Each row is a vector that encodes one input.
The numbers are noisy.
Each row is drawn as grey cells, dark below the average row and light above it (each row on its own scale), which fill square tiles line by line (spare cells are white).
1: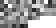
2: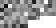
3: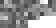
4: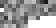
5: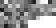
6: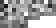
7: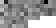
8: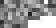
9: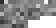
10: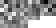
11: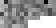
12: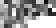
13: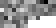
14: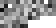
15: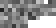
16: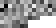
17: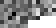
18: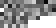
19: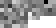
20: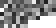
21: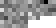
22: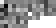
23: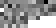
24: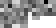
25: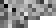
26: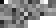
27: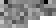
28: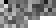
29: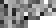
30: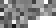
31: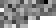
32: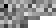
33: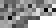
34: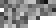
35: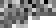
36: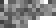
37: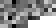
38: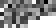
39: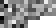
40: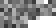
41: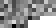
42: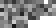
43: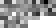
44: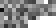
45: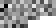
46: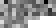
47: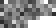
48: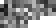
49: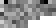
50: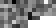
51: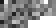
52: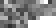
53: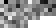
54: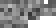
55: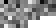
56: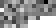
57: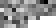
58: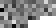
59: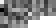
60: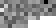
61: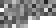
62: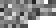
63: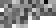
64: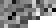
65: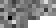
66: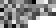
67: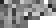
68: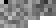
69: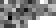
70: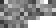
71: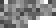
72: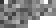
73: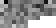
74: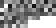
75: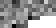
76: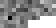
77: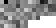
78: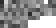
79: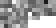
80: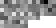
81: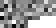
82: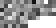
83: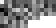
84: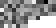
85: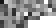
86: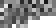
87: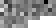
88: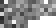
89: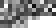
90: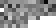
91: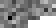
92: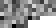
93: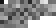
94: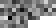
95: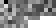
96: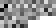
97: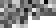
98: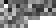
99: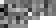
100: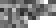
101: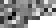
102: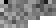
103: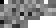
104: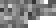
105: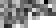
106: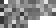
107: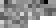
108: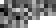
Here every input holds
a list of up to two points on a 7-point line.
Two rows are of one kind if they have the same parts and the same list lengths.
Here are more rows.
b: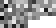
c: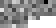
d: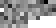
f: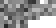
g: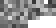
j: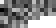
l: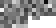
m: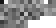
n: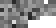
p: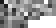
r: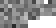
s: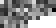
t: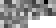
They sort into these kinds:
b, f, g, m, n, p, r
c, d, l, t
j, s

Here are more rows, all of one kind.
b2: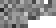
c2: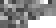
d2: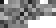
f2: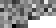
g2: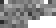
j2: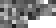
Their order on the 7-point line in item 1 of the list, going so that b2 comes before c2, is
j2, f2, b2, c2, g2, d2.
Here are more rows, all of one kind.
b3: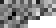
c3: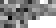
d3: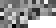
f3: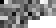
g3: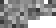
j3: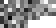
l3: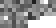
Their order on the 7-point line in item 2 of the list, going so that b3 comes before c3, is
d3, j3, b3, g3, c3, f3, l3.
